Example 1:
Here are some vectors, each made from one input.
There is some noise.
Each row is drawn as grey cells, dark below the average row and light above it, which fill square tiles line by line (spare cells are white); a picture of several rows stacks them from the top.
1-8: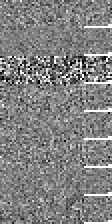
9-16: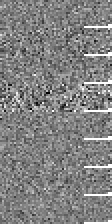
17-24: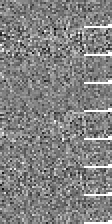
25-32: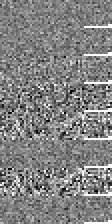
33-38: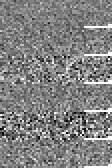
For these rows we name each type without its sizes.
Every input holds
a list of points on a line.
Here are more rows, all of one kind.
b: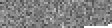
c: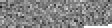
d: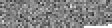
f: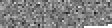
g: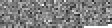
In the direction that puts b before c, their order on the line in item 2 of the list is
b, g, c, d, f.
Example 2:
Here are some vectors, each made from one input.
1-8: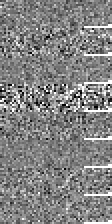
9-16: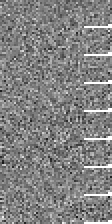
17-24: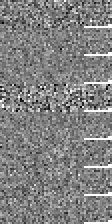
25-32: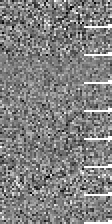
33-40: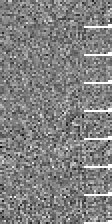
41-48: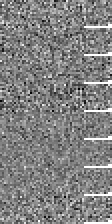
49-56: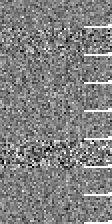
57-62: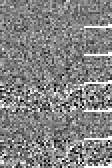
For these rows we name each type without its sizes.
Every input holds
a list of points on a line.
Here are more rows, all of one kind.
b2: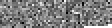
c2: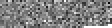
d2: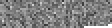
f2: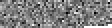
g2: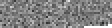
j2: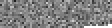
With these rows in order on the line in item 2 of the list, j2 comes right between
b2 and c2.
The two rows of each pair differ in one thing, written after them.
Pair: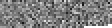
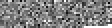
the place on the line in item 1 of the list
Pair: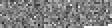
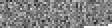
the place on the line in item 2 of the list
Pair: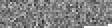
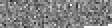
the place on the line in item 2 of the list
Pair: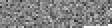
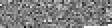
the place on the line in item 2 of the list
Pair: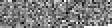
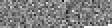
the place on the line in item 2 of the list
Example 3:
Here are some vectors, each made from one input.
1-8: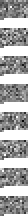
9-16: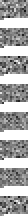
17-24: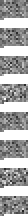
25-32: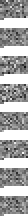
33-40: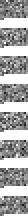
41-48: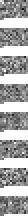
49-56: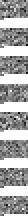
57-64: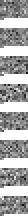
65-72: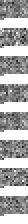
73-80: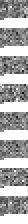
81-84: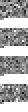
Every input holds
either a point on a 6-point line, or a point on a 9-point line.
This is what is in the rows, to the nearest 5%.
About 35% of them hold a point on a 6-point line. The rest hold a point on a 9-point line.
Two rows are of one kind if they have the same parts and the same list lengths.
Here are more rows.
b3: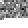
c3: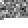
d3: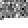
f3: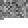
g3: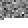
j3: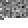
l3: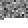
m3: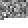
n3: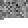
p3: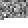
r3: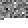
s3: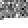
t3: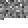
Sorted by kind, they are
b3, c3, d3, m3, p3, s3
f3, g3, j3, l3, n3, r3, t3

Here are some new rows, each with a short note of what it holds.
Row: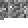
a point on a 9-point line
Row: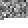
a point on a 6-point line
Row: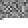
a point on a 9-point line
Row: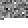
a point on a 9-point line
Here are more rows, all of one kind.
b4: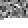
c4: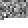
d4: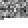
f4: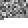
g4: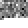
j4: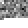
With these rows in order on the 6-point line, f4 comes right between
b4 and c4.
